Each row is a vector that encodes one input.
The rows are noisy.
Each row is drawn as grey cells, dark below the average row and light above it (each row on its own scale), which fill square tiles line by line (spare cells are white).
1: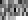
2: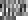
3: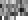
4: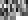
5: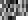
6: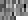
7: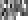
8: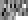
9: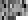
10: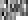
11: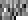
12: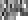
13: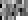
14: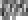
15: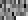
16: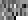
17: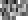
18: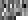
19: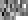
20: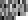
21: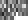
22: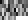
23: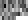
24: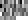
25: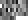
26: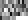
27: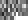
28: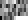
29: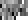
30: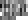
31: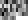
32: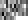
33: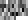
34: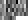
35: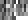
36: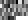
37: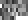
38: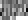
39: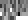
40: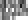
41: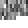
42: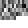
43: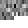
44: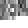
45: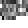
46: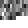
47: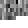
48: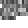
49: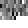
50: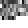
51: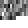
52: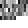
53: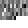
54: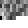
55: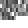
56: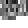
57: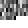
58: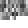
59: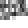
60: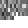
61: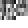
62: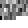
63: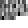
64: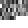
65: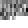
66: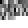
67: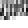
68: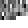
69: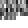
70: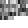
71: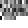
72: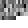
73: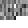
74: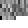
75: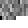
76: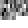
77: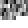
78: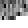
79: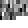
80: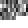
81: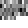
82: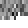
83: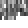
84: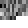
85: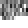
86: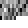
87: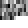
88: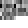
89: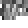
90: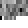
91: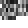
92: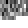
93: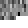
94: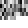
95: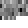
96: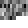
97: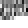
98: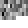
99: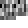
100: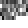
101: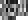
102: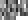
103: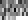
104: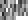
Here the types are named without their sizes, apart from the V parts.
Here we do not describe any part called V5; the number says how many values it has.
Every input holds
a list of items, each a true/false value and a value of V5.
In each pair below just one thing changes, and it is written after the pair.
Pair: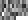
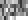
the value of V5 in item 1 of the list
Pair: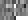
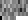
the true/false value in item 2 of the list
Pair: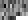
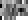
the value of V5 in item 2 of the list
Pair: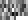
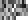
the true/false value in item 2 of the list
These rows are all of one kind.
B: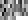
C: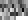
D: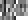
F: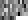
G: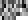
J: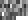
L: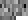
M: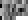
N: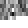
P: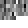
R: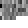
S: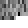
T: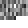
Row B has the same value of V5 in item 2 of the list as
C and J.
